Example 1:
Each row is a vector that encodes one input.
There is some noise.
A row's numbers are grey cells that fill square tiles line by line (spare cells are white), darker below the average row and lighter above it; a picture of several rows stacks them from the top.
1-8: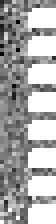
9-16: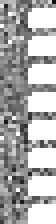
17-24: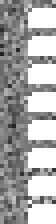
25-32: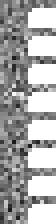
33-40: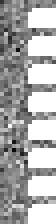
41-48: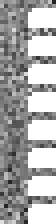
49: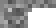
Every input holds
a point on a 10-point line.
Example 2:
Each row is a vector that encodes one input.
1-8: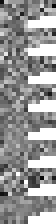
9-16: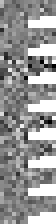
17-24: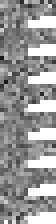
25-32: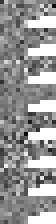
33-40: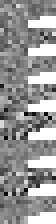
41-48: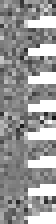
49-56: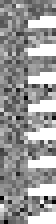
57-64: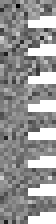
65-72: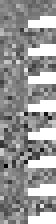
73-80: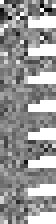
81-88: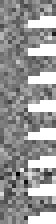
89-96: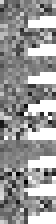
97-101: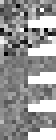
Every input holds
either a point on a 17-point circle, or a fixed value.
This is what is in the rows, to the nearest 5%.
About 95% of them hold a point on a 17-point circle. The rest hold a fixed value.
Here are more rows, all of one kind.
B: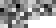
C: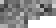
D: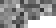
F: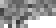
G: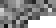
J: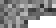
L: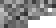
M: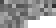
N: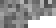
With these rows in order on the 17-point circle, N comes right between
B and F.
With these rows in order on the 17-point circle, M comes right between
C and J.
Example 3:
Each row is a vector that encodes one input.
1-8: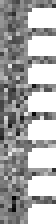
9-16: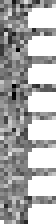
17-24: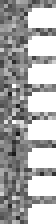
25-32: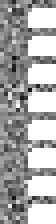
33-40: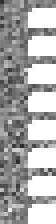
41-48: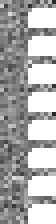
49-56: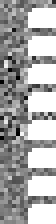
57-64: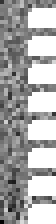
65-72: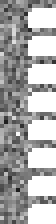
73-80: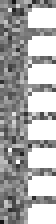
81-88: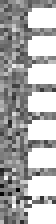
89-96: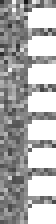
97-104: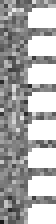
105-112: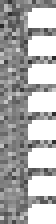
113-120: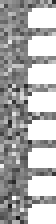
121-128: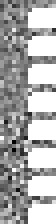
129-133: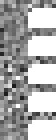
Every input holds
a point on an 11-point line.
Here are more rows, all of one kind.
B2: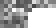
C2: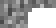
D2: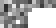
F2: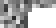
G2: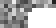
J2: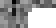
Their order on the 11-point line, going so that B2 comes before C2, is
F2, B2, G2, C2, J2, D2.
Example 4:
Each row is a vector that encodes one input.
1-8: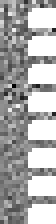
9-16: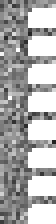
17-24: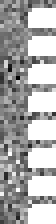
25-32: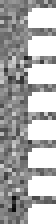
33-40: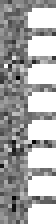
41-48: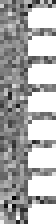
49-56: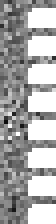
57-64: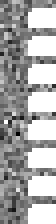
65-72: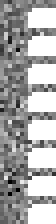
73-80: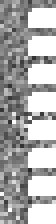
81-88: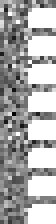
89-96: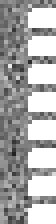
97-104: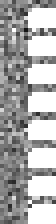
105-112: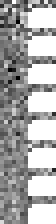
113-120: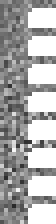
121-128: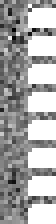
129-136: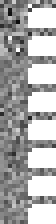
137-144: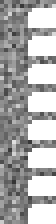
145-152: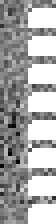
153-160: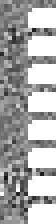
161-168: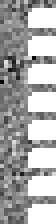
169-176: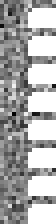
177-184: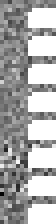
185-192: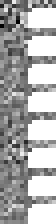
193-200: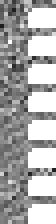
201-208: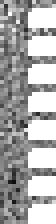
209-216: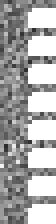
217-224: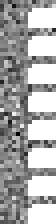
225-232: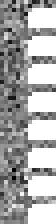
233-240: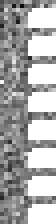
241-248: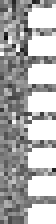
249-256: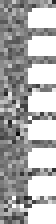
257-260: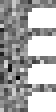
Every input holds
a point on an 11-point line.
